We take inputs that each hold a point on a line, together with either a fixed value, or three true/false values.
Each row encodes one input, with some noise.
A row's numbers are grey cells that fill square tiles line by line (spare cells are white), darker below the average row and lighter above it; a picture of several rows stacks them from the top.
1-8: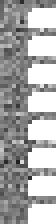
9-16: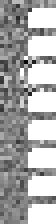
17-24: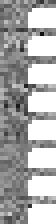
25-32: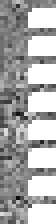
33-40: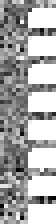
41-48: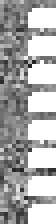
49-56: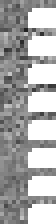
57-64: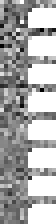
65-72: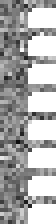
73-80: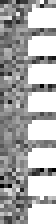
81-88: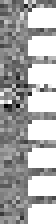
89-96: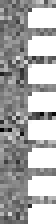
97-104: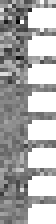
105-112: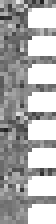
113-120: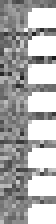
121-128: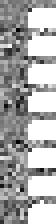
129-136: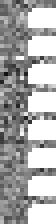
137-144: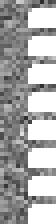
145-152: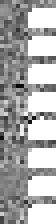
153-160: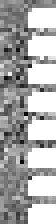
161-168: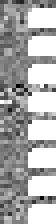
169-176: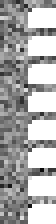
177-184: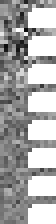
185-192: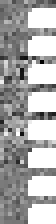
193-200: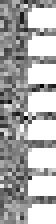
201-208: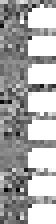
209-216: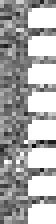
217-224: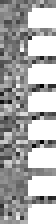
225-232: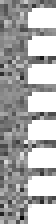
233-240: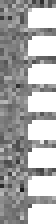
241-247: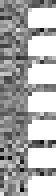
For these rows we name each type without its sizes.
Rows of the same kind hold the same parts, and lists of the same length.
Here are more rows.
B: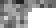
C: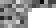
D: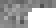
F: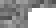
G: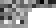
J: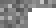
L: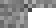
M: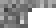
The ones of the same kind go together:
B, D, F, J, M
C, G, L

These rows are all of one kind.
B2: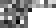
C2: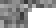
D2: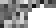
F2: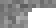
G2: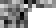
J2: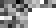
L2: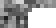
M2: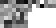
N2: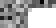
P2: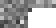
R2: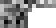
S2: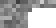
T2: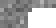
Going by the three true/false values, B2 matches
D2, G2, R2 and T2.
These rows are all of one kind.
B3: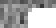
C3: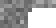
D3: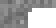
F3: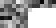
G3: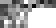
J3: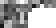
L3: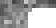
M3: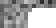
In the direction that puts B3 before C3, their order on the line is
G3, M3, D3, B3, C3, F3, L3, J3.
